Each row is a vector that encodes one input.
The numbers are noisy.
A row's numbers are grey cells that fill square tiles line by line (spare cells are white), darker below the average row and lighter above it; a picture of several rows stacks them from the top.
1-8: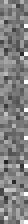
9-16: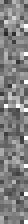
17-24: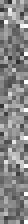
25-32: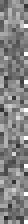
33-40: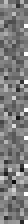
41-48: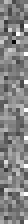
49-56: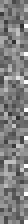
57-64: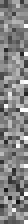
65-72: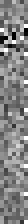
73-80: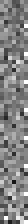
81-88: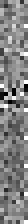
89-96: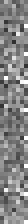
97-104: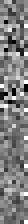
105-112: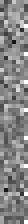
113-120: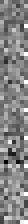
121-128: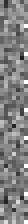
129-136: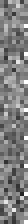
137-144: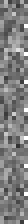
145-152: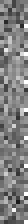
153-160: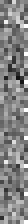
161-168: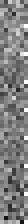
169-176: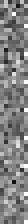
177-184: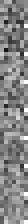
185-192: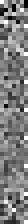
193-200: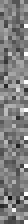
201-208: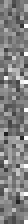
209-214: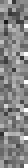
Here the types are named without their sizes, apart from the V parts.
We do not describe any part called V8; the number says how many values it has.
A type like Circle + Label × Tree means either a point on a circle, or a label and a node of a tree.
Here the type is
List(Bool × V8).
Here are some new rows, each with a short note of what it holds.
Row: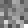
a list of two items
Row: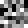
the empty list
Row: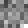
a list of two items
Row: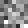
a list of two items
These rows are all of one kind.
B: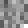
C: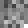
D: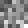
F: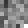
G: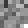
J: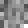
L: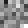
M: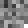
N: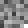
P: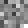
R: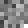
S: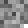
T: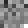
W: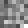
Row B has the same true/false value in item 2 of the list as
F, M and R.
